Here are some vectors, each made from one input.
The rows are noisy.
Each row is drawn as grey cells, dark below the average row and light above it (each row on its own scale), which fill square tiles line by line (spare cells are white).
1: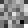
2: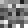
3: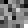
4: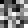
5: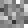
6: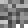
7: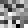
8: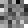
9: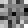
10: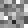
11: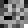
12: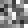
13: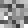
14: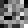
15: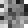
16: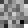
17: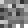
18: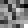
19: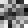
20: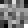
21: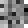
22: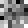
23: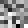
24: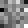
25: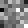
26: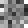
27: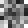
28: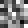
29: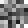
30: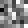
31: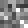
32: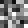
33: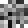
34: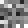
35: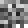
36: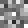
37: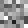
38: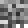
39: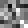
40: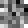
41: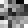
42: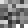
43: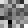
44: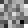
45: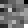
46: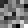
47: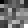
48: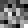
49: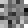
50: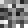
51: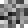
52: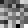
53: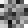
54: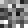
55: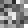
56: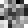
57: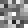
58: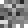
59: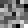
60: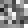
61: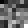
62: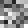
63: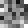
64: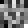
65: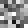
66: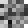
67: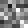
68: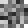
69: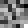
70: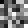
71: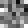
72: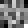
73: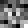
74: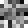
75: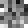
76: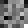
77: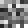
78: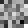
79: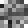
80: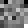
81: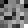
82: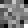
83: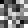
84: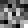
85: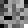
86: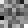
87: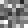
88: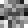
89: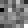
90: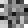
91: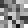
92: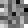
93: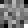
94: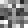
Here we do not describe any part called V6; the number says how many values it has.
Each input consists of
either a point on a 7-point line, or a true/false value and a value of V6.
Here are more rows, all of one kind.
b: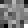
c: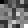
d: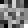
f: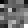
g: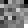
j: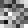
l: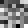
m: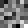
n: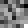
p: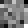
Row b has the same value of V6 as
d and p.
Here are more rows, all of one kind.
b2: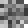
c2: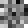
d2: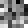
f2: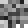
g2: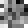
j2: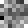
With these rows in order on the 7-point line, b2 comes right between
c2 and d2.
